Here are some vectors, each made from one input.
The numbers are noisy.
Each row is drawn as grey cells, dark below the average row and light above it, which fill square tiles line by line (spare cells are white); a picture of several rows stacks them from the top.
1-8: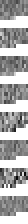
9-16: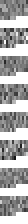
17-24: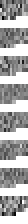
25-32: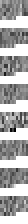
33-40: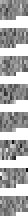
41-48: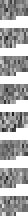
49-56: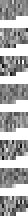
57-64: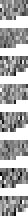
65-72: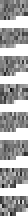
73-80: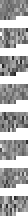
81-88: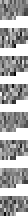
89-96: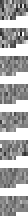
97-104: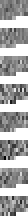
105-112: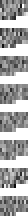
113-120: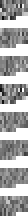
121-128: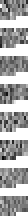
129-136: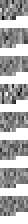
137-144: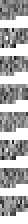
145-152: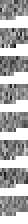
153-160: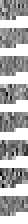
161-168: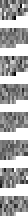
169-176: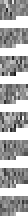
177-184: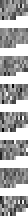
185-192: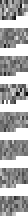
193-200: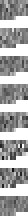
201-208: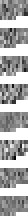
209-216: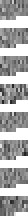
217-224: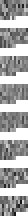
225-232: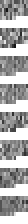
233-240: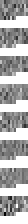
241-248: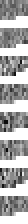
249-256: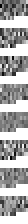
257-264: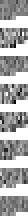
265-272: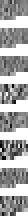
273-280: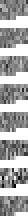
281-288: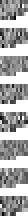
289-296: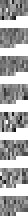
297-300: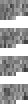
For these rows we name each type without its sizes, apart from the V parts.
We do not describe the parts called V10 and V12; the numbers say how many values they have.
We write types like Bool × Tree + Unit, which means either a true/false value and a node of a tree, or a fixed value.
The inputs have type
List(Line) + V10 × V12.
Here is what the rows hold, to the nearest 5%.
About 25% of them hold a value of V10 and a value of V12. The rest are lists of points on a line.
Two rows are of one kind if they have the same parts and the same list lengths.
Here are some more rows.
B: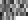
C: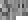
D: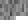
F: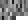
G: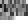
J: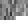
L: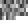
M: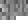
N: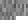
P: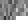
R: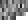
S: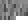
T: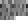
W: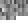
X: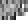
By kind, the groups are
B, L
C
D, J, M, N, P, S
F, R, X
G, T, W

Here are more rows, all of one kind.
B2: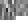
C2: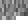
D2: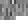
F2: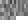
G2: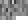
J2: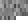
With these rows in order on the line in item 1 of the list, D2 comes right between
B2 and G2.
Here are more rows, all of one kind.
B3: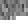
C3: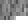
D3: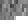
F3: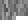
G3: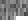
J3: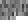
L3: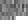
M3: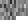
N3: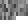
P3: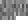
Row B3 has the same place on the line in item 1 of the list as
C3, D3 and J3.
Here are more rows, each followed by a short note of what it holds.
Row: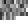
the empty list
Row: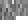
a list of two items
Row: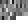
a value of V10 and a value of V12
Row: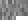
a list of two items
